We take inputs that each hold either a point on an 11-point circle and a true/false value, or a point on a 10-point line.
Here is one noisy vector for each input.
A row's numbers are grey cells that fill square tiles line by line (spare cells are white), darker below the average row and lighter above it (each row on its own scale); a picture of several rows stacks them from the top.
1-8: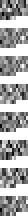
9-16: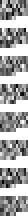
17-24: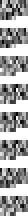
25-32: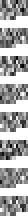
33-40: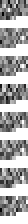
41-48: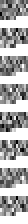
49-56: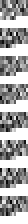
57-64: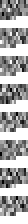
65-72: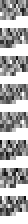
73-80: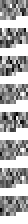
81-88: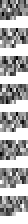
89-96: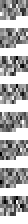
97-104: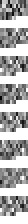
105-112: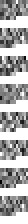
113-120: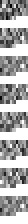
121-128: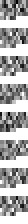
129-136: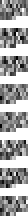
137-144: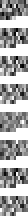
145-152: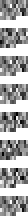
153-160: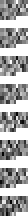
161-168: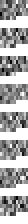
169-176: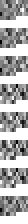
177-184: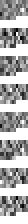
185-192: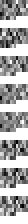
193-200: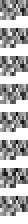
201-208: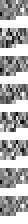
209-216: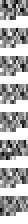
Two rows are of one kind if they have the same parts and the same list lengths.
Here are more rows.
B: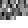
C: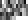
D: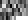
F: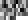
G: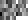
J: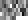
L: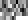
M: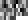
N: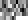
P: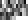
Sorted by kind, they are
B, C, D, G, P
F, J, L, M, N

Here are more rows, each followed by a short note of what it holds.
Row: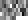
a point on a 10-point line
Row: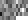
a point on an 11-point circle and a true/false value
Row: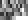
a point on an 11-point circle and a true/false value
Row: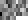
a point on an 11-point circle and a true/false value
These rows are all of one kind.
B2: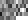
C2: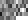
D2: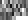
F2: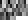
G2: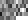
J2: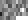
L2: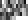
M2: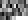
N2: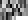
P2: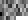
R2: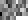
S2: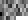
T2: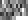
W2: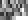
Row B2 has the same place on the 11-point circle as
C2, D2 and G2.
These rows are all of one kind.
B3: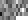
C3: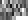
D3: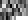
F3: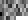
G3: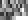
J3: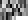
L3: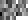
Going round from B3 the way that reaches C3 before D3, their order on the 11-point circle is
B3, C3, J3, D3, F3, L3, G3.
